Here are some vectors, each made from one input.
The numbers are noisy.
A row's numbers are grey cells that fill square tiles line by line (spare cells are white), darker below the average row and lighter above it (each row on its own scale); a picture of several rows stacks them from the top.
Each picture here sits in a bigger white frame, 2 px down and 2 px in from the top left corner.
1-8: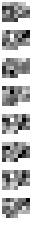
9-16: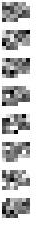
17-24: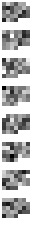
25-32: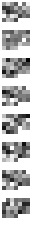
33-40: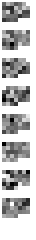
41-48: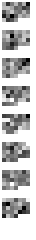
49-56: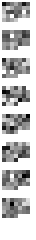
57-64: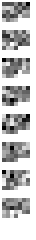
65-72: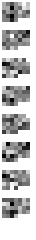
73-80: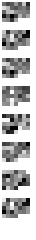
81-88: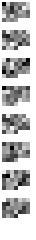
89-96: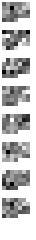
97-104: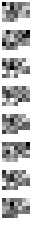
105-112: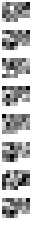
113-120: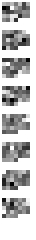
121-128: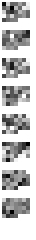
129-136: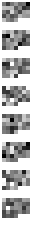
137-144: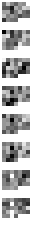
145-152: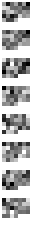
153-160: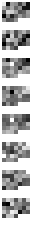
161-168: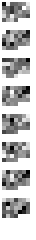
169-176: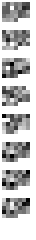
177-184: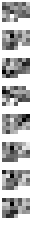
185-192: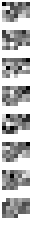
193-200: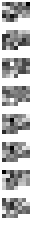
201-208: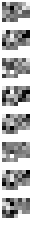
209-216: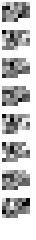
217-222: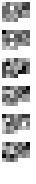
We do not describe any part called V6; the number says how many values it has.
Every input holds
a list of up to two items, each a true/false value and a value of V6.
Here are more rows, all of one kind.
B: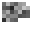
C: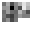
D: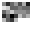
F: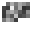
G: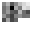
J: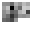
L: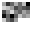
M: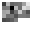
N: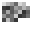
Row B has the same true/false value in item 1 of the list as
D and M.
